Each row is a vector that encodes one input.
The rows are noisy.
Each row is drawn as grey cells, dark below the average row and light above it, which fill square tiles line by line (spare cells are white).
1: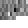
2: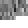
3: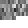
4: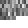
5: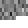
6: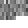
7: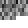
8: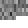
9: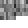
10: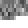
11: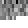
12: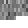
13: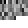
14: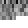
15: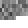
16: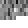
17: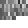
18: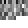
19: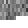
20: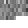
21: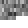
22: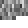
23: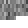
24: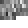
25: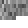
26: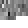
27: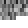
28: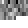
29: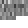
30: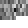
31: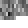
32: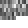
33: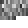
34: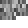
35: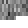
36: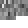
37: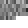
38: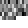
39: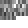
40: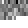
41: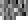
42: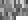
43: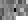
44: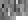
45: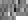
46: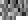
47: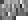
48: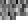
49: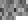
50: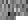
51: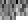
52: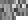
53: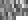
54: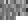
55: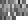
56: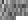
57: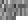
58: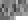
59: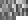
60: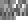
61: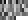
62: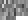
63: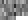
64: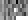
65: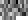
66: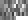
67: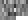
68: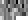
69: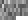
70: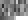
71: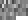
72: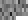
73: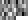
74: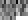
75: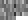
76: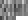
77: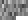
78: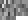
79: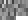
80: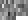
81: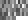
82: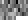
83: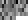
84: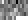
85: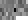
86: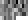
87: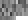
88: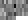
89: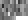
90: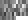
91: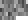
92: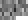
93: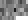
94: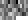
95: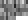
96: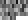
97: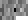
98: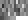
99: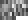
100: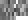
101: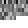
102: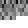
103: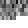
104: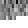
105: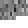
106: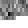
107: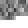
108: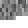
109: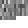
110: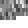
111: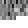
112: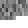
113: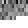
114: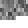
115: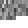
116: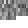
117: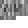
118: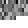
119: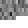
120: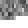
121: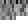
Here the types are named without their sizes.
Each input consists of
a point on a line, together with either a point on a line, or three true/false values.
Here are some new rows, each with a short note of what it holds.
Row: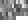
a point on a line and three true/false values
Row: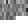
a point on a line and three true/false values
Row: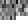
a point on each of two lines
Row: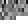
a point on each of two lines
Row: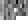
a point on each of two lines
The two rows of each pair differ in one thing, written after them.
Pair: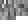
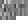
one of the three true/false values
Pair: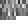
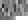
the place on the line
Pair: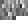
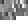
one of the three true/false values
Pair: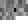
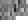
one of the three true/false values
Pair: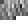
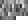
the place on the line
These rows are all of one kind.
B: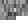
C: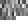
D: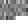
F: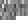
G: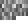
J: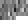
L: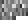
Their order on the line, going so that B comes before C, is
B, F, D, J, G, L, C.
